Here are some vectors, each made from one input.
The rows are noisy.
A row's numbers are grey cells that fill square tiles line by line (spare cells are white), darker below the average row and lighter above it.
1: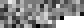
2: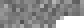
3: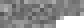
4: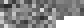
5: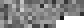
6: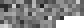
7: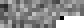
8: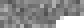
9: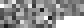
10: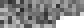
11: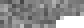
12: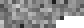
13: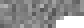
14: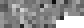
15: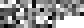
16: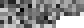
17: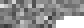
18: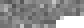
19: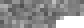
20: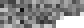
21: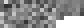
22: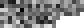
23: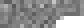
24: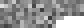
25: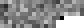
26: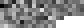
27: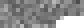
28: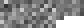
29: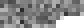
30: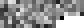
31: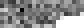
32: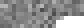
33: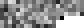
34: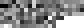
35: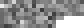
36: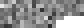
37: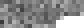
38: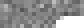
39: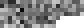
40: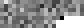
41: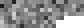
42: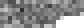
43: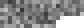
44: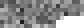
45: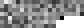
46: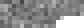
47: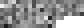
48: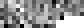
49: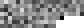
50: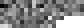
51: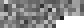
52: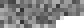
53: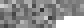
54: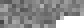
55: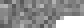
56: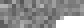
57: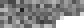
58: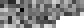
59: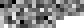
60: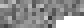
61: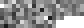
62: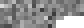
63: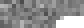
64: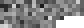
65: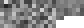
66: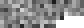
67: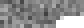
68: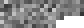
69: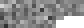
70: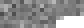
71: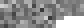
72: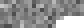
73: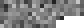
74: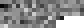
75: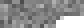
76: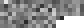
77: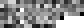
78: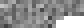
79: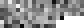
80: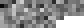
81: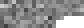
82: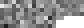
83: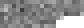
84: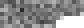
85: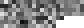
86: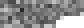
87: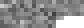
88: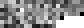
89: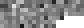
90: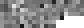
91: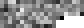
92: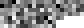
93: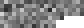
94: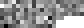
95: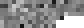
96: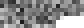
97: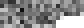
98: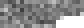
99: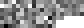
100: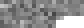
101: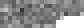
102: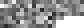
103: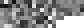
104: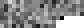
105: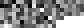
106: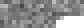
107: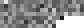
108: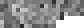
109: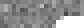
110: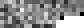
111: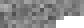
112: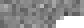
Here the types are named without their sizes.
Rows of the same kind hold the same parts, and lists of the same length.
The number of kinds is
2.
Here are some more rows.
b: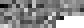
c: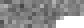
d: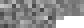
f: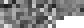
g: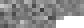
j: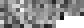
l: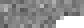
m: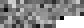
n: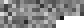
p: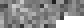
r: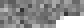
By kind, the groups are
b, f, j, m, n, p
c, d, g, l, r

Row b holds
a node of each of three trees.
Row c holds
a node of each of two trees.
